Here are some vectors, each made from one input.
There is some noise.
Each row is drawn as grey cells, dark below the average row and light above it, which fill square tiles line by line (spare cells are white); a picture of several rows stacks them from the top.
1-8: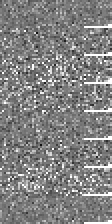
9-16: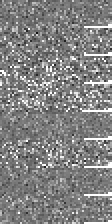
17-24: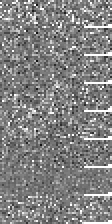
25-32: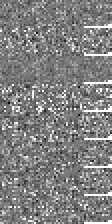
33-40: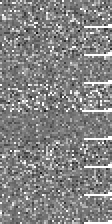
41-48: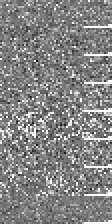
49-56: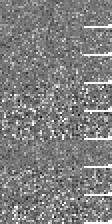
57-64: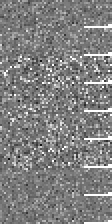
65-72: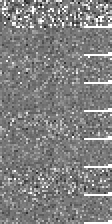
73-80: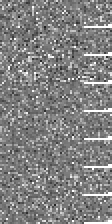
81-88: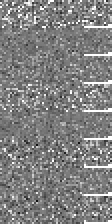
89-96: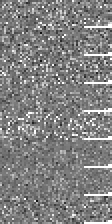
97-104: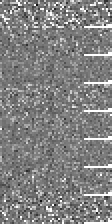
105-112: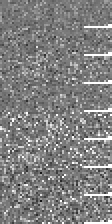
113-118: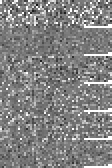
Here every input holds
either a point on a 7-point line, or a point on an 8-point line and a true/false value.
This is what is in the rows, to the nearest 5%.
About 40% of them hold a point on a 7-point line. The rest hold a point on an 8-point line and a true/false value.
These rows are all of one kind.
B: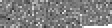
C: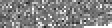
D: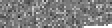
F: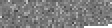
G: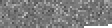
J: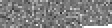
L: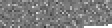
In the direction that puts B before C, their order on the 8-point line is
J, B, C, F, D, G, L.
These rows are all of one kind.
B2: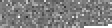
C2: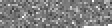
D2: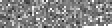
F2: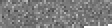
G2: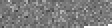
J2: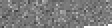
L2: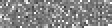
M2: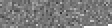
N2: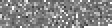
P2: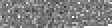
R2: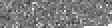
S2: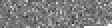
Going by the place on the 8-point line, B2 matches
M2 and P2.
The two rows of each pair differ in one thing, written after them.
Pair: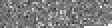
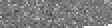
the place on the 8-point line
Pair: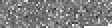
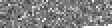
the place on the 8-point line
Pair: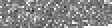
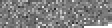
the place on the 8-point line
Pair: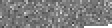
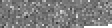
the place on the 8-point line
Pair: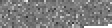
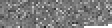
the true/false value
